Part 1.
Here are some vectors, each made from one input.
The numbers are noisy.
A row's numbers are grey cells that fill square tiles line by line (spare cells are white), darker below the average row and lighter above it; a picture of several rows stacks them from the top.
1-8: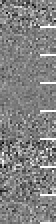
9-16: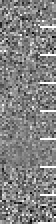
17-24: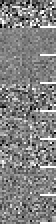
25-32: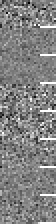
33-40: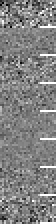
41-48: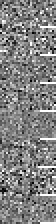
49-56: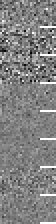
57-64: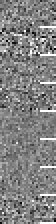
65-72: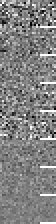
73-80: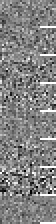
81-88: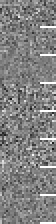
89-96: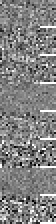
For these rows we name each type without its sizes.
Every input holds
either a fixed value, or a node of a tree, or four true/false values.
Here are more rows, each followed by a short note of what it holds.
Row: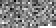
a node of a tree
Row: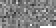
a fixed value
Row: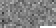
four true/false values
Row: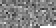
four true/false values
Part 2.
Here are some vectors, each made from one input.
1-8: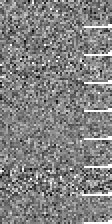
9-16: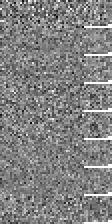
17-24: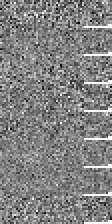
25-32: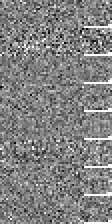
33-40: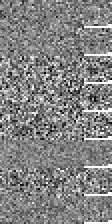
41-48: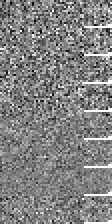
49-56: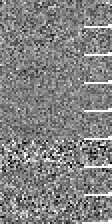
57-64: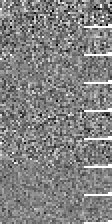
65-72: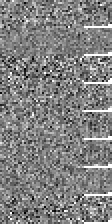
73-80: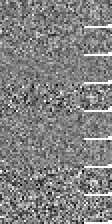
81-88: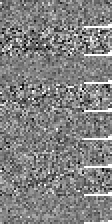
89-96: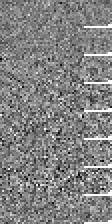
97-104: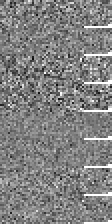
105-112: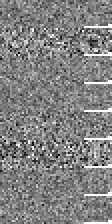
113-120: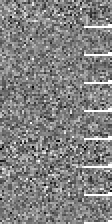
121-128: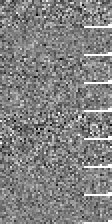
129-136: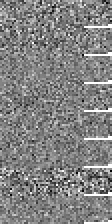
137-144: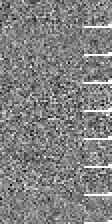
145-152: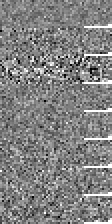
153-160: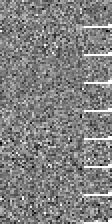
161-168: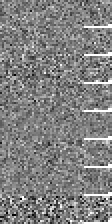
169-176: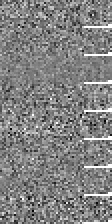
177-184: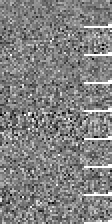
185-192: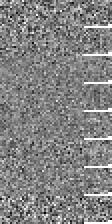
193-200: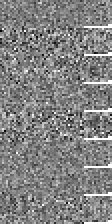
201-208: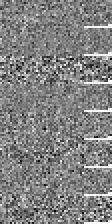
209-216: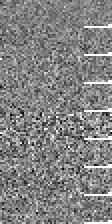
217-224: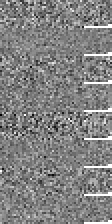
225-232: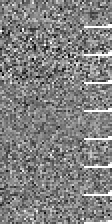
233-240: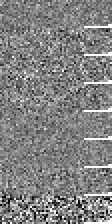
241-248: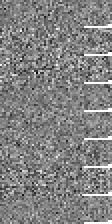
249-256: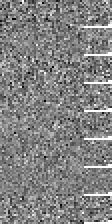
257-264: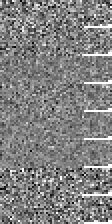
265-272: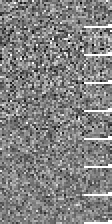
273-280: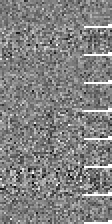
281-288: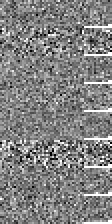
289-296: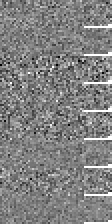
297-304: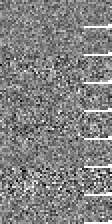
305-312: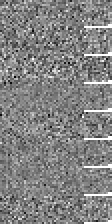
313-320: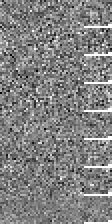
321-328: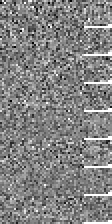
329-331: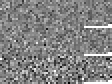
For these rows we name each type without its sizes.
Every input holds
a list of points on a circle.
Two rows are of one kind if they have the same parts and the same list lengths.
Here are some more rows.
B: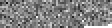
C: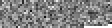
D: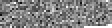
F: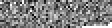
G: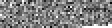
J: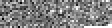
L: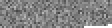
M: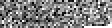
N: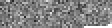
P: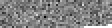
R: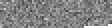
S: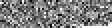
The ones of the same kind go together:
B, F, G, L, N, P
C, R, S
D, J, M

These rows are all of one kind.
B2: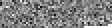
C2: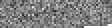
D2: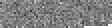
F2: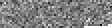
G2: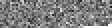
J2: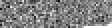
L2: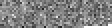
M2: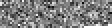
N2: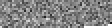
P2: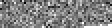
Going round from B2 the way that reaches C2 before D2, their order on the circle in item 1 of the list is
B2, C2, G2, P2, M2, J2, F2, L2, D2, N2.
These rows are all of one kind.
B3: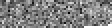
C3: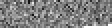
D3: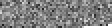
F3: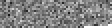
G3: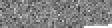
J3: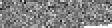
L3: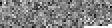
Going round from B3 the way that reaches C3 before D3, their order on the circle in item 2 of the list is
B3, J3, C3, D3, F3, L3, G3.
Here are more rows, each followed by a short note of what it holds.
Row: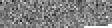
a list of two items
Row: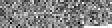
a list of one item
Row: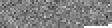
a list of two items
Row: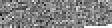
the empty list
